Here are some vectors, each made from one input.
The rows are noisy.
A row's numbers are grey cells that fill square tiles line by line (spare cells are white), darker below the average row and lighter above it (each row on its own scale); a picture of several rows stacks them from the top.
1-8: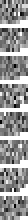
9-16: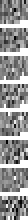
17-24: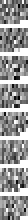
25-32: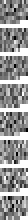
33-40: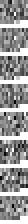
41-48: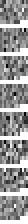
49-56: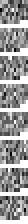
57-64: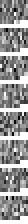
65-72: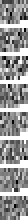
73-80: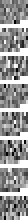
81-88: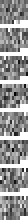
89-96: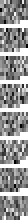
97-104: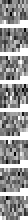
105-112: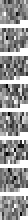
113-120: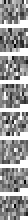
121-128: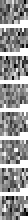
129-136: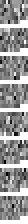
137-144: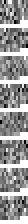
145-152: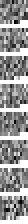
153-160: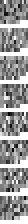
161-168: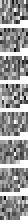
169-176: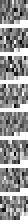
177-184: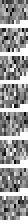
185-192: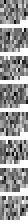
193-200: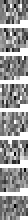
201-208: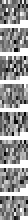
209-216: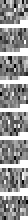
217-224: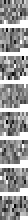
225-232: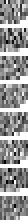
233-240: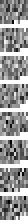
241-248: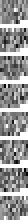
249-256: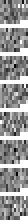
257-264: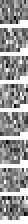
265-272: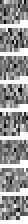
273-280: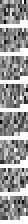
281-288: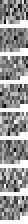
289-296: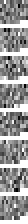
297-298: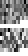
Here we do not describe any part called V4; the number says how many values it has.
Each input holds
a list of up to two items, each one of 9 labels and a value of V4.
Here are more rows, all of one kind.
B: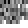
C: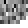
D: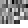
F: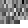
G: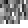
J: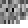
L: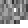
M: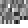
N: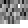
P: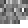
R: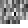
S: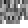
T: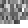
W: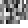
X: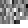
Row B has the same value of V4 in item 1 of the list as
C, F, M and S.
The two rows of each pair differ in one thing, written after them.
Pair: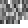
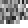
the label in item 2 of the list
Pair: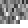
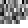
the label in item 1 of the list
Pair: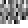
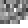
the label in item 1 of the list
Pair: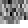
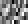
the value of V4 in item 1 of the list
